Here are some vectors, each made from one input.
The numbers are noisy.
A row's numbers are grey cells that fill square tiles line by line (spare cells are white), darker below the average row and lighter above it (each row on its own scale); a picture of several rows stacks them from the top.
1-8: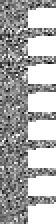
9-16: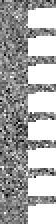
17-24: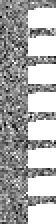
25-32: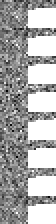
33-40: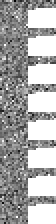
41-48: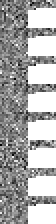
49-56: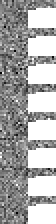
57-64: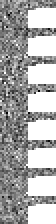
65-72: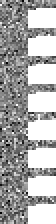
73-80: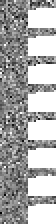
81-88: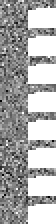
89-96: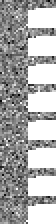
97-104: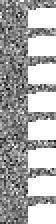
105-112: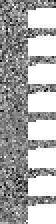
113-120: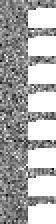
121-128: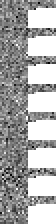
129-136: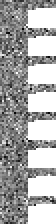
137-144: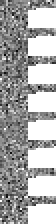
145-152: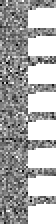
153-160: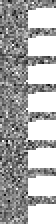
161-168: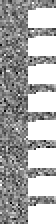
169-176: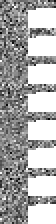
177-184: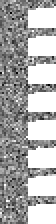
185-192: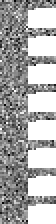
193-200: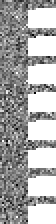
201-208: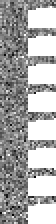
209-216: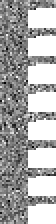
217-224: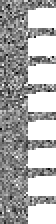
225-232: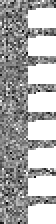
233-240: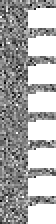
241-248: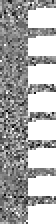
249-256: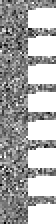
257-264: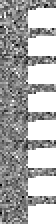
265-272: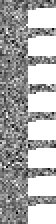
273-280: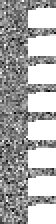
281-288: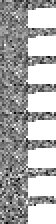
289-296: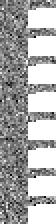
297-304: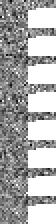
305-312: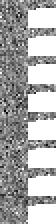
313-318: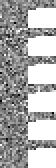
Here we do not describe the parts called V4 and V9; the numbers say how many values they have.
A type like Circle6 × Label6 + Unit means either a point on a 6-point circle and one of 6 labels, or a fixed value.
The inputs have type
Line3 × Line5 + (Tree11 + V4) × V9 + Unit.
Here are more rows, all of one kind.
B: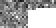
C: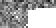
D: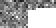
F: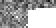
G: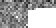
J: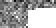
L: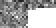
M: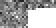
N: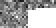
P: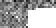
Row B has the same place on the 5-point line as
C, G, M and N.
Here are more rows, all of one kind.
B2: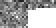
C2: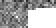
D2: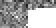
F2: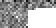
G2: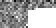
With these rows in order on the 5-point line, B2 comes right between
C2 and F2.
